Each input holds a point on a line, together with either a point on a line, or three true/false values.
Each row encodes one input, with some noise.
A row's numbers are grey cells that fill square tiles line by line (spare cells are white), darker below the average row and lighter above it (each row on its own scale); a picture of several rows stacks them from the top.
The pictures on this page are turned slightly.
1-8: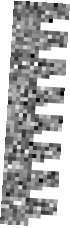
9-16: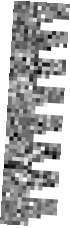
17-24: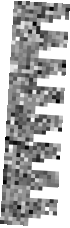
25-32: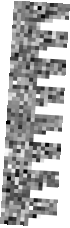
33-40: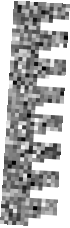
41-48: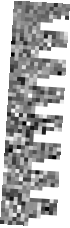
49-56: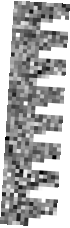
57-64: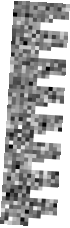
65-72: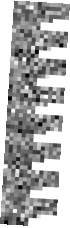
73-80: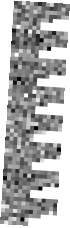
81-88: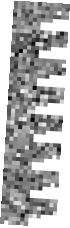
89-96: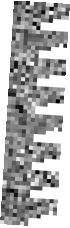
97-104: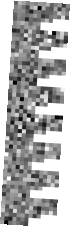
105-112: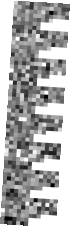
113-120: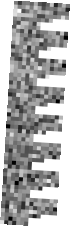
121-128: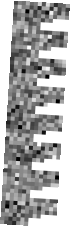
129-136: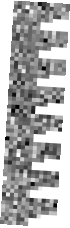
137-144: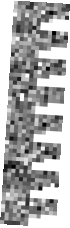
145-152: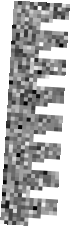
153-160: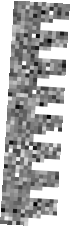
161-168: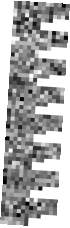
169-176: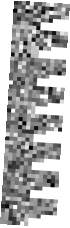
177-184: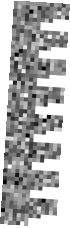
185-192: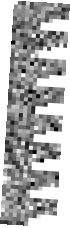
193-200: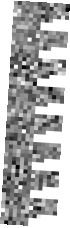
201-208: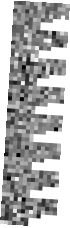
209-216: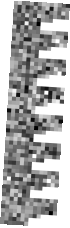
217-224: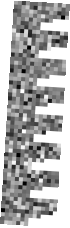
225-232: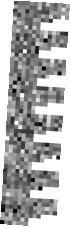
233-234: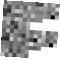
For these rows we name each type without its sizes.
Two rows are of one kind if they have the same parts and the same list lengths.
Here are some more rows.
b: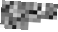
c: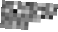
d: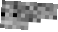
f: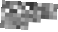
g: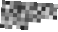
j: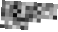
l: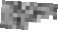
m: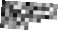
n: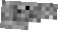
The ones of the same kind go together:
b
c, d, f, g, j, l, m, n

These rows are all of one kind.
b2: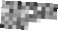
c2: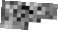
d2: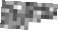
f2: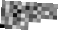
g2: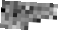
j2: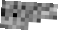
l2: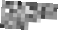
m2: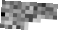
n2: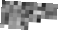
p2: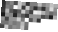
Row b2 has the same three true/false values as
d2 and l2.
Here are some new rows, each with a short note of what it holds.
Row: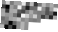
a point on each of two lines
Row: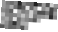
a point on each of two lines
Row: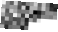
a point on each of two lines
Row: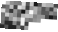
a point on each of two lines
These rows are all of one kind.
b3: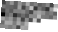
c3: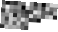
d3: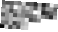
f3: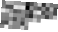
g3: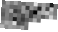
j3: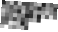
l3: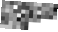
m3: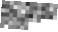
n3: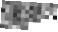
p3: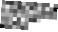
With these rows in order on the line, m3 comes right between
b3 and j3.
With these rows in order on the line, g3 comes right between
l3 and p3.
